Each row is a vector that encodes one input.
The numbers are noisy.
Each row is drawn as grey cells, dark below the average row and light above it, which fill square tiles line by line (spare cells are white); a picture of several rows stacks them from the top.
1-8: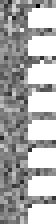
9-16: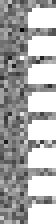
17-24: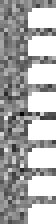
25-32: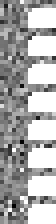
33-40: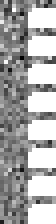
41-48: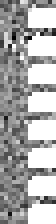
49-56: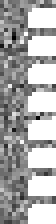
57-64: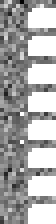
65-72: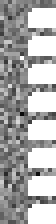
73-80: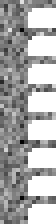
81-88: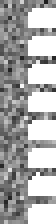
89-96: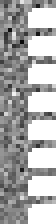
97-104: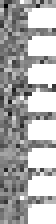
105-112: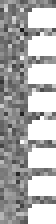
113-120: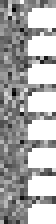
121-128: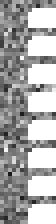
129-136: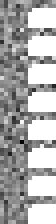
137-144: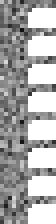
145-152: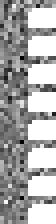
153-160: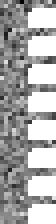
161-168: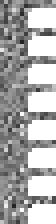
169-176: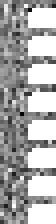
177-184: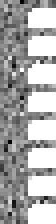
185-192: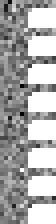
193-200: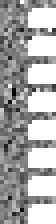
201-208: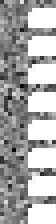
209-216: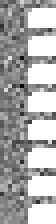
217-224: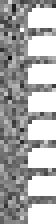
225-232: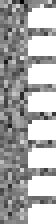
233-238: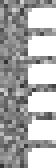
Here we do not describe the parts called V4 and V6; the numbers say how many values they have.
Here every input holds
one of 7 labels, together with either a true/false value and a value of V6, or a value of V4.
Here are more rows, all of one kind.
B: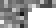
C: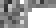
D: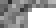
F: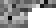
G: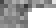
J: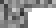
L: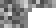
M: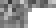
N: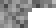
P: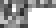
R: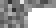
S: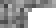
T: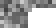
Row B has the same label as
L and T.
